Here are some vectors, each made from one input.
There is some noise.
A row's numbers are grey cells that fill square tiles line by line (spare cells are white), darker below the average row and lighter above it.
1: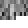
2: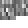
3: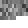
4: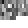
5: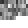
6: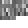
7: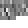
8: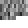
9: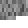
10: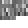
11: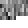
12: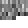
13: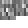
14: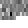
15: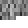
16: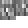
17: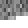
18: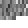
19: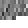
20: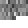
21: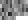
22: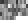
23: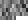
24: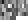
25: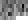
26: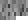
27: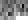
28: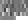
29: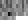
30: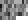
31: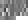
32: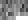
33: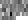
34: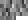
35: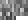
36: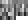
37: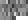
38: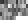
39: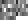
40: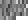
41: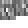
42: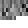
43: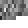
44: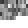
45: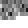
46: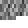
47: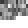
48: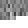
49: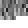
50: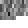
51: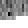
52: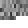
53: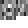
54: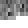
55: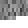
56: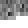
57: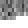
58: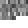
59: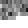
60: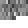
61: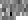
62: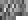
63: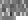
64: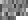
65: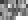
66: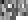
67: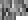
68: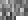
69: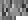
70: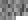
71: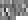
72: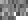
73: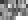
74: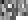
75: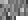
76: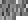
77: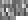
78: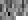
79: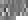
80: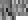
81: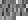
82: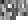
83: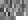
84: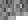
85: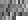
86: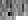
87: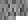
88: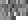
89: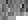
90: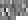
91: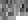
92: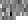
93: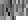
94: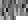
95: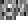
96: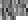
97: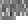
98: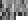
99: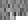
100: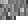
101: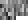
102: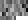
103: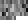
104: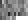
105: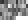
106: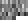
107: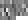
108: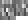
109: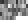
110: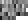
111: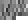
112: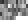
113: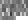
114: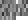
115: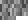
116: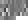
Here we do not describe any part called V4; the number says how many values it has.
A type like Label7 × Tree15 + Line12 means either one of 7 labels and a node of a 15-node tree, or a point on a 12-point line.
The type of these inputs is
List2(Line7) × V4.
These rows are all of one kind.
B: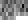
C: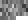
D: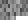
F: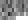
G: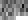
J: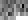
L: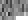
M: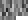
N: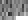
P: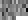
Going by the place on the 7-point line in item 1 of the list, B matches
G, L, M and N.
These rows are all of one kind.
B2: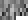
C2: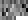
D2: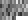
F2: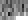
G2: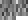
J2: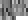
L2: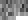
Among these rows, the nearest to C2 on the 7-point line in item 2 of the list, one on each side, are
B2 and L2.
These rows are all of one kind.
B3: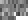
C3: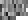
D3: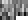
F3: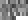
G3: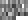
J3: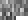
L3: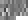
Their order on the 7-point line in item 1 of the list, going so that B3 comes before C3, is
J3, F3, B3, L3, C3, G3, D3.
